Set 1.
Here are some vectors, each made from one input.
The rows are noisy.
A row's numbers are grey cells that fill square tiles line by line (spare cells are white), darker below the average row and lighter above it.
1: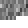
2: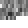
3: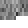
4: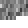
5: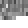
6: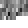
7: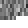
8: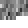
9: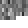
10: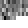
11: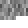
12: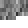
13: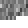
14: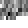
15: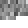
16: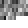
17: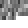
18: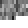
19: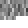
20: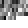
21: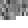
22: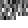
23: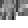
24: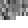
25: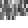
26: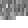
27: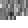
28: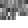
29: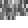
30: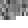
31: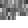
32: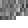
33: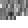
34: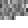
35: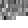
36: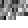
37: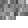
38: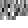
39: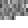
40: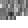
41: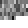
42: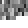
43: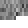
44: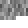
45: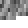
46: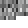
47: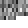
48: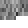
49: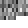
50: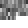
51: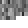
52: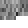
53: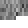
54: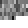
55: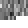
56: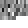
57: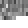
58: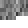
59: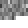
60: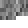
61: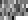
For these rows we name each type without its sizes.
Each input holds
either a point on a line, or a node of a tree.
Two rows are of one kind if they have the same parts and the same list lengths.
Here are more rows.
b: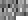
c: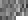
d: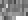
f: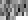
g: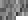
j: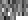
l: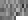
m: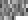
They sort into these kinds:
b, d, f, j, m
c, g, l

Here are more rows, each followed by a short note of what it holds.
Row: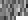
a point on a line
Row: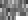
a node of a tree
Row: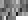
a point on a line
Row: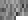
a point on a line
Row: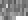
a node of a tree
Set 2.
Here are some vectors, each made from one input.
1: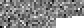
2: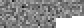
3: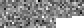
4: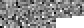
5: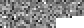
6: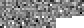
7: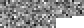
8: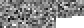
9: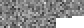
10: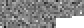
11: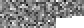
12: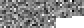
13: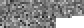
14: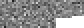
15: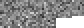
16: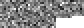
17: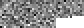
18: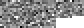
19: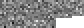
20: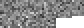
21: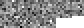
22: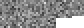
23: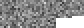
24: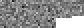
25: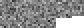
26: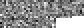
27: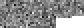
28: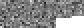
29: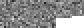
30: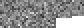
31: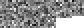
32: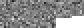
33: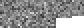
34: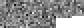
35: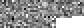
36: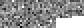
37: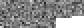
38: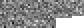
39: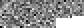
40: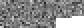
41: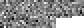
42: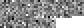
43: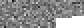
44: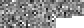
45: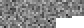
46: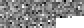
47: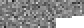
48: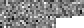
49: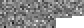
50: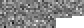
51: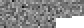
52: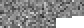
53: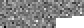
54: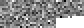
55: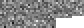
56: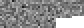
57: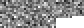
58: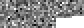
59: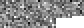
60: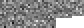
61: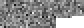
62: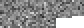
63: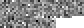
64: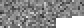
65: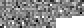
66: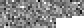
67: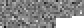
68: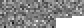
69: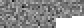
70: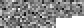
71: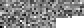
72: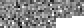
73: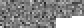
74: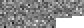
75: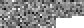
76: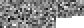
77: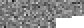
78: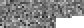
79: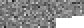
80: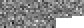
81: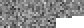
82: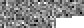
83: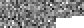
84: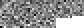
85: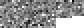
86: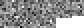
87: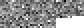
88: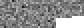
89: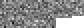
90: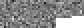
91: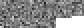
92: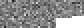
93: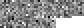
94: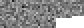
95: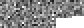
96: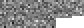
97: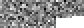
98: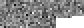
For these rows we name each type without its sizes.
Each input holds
a node of a tree, together with either a point on a circle, or a fixed value.
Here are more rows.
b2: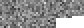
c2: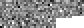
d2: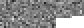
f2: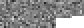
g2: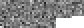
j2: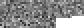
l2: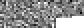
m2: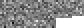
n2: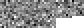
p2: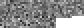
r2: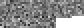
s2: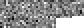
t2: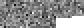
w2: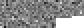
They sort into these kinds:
b2, d2, f2, g2, j2, m2, p2, r2, t2, w2
c2, l2, n2, s2

